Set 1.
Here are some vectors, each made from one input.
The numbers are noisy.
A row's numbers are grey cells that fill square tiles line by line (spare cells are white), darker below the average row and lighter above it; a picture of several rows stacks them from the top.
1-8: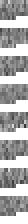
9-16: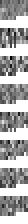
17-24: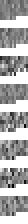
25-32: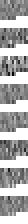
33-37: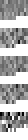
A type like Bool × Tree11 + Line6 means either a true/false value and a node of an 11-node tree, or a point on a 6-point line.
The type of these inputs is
Bool × Bool × Bool + Unit.
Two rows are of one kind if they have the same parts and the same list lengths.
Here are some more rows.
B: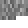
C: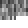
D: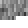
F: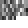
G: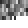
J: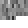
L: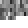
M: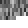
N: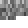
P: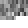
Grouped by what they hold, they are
B, C, D, F, G, J, L, N, P
M

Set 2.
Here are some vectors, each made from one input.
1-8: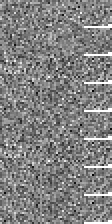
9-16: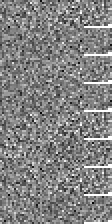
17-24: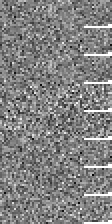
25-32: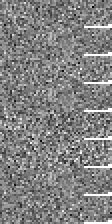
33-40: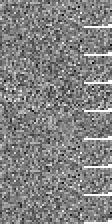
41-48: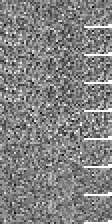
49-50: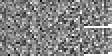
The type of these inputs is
Line6.
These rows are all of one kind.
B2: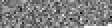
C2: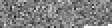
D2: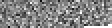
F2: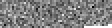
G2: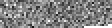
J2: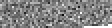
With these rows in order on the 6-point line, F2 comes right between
B2 and G2.
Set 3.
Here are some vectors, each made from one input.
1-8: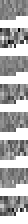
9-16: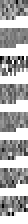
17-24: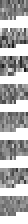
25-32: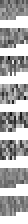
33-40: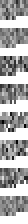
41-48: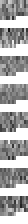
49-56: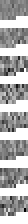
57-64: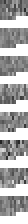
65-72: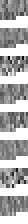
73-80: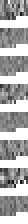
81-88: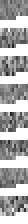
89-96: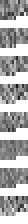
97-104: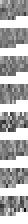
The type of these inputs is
Bool × Bool × Bool + Unit.
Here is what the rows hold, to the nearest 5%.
About 10% of them hold a fixed value. The rest hold three true/false values.
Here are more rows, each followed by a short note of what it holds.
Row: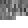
a fixed value
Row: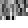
a fixed value
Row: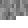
three true/false values
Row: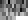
a fixed value
